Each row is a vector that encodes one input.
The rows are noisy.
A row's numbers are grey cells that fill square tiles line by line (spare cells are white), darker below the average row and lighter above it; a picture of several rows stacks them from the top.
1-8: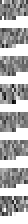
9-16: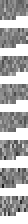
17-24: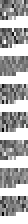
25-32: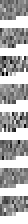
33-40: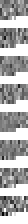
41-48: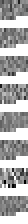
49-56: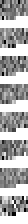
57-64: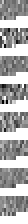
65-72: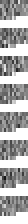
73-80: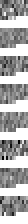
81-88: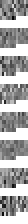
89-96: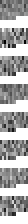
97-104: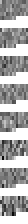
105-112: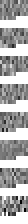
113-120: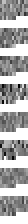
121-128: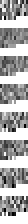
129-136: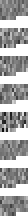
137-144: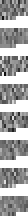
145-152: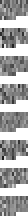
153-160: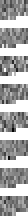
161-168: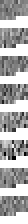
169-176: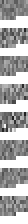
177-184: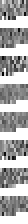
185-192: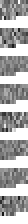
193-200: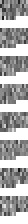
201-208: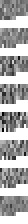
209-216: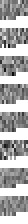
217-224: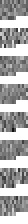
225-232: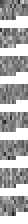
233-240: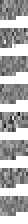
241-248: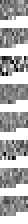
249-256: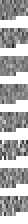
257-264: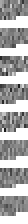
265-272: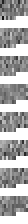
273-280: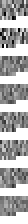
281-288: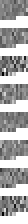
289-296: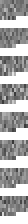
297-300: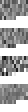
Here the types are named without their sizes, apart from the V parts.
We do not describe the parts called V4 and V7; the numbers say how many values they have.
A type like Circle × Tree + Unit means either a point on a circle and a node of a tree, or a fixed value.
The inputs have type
Bool × Bool × Bool × List(V7) + Label × (Label × V4 + Unit).
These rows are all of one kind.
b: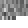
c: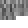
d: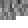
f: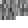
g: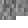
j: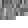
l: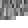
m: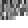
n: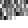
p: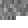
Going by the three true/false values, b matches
j, l, m and p.
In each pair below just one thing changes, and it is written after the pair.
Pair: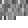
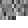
one of the three true/false values
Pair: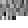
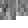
one of the three true/false values
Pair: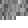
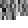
one of the three true/false values
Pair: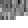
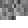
the value of V7 in item 1 of the list
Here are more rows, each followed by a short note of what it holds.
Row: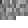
three true/false values, together with the empty list
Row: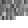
a label
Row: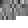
three true/false values, together with the empty list
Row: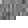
two labels and a value of V4
